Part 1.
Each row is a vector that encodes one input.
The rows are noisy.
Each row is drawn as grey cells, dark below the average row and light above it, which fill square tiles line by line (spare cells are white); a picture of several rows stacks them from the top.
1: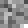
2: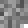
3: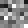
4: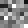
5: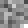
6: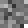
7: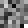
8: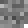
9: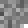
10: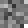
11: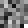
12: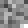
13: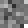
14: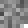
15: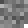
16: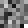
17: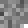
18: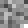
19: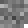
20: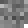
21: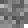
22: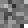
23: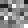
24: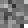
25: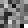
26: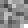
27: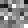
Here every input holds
a point on a 6-point line.
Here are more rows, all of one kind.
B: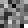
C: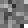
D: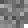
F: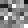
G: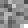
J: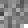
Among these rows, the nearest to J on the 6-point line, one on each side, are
D and G.
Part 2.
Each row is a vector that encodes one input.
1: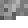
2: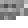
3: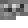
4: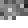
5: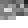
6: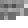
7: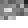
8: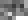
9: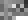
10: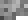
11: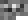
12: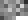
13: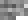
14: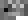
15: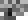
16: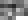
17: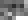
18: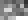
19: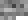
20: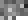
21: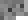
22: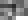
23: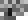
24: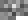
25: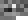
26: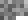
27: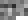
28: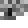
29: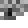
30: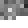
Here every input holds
either a fixed value, or a point on a 4-point line and a point on a 5-point line.
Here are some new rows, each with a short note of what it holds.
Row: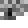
a fixed value
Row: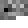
a point on a 4-point line and a point on a 5-point line
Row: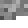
a point on a 4-point line and a point on a 5-point line
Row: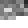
a point on a 4-point line and a point on a 5-point line
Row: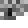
a fixed value
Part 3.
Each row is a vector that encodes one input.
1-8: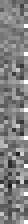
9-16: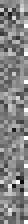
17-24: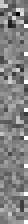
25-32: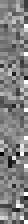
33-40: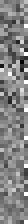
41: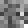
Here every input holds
a point on a 7-point line.
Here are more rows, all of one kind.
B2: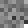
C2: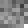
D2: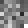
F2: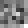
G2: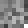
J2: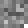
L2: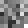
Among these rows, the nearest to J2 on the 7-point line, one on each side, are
C2 and D2.
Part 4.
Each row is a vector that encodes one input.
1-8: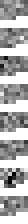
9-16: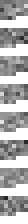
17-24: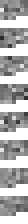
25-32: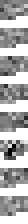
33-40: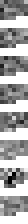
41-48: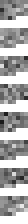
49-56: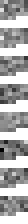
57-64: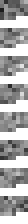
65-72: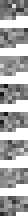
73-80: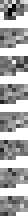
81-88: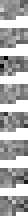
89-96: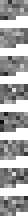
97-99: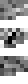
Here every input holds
either a fixed value, or a point on a 3-point line and a point on a 5-point line.
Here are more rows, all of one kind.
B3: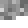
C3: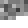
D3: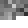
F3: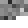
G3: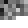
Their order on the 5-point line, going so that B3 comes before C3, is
F3, G3, B3, D3, C3.
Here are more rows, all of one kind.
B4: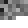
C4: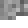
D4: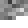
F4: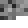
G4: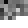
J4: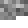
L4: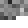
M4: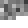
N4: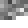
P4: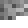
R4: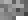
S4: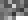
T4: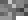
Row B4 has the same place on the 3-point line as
G4, S4 and T4.
